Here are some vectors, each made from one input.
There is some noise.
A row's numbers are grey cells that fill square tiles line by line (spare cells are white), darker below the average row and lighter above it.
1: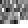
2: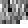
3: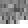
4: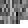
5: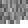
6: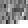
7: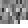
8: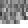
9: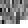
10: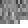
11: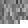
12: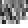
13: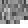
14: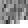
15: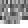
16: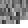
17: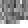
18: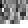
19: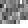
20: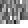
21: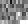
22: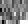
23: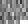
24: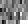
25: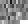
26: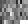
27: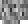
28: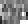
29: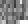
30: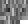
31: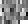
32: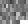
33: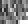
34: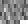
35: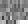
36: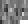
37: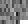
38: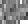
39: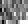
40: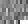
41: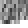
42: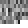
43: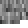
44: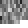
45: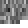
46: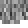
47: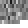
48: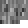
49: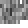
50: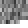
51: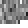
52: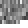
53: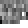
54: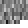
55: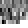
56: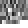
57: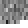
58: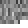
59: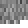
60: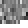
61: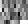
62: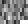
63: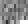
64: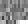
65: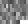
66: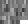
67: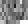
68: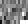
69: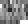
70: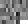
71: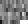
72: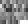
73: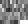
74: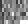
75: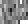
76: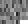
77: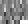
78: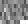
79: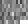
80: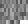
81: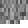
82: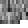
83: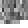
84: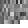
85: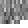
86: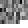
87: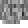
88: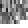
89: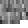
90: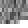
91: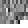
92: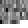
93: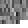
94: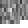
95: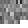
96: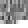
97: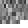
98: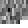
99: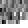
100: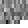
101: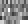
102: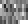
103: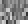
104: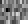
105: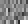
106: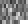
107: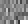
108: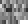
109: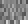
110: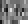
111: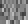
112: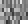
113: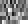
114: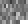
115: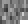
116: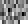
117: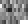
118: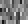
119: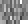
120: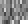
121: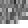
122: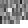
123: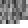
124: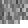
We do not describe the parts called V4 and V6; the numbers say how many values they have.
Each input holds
either a point on a 5-point line, or a true/false value and a value of V6, or a value of V4.
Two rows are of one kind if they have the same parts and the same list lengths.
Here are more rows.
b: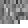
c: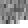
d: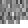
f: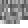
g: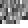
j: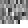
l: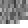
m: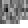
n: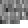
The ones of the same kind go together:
b, d, j
c, f, g, l
m, n

